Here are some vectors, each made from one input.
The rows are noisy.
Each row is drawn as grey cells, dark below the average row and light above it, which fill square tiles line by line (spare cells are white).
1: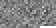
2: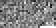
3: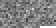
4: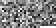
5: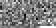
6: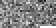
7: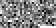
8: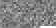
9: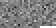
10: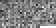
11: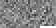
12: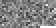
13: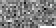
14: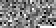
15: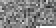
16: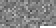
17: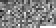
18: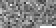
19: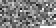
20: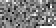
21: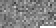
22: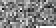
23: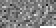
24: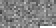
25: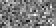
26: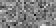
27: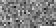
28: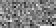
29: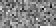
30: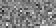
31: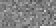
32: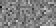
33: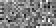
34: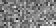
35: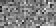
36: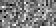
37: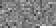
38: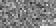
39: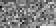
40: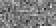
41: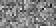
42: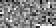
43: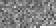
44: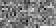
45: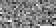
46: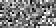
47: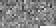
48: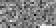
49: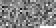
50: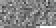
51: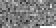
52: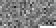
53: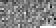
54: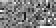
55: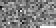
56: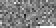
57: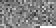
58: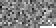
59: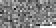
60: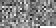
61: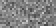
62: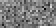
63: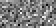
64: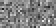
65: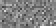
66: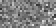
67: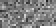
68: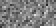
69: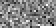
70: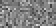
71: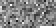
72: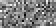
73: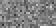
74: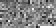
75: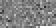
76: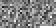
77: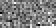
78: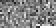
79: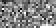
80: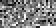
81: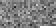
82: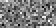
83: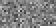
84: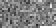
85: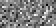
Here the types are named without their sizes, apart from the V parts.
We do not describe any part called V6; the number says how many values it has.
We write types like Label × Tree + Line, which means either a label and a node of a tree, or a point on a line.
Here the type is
Bool × (Line + V6).
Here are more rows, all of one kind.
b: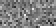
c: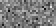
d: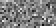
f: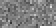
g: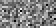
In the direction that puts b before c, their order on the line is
b, c, g, d, f.
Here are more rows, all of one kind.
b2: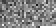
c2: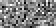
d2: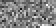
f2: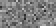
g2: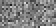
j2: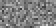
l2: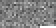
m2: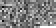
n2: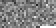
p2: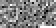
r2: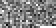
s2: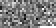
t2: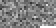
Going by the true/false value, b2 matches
g2, l2 and p2.
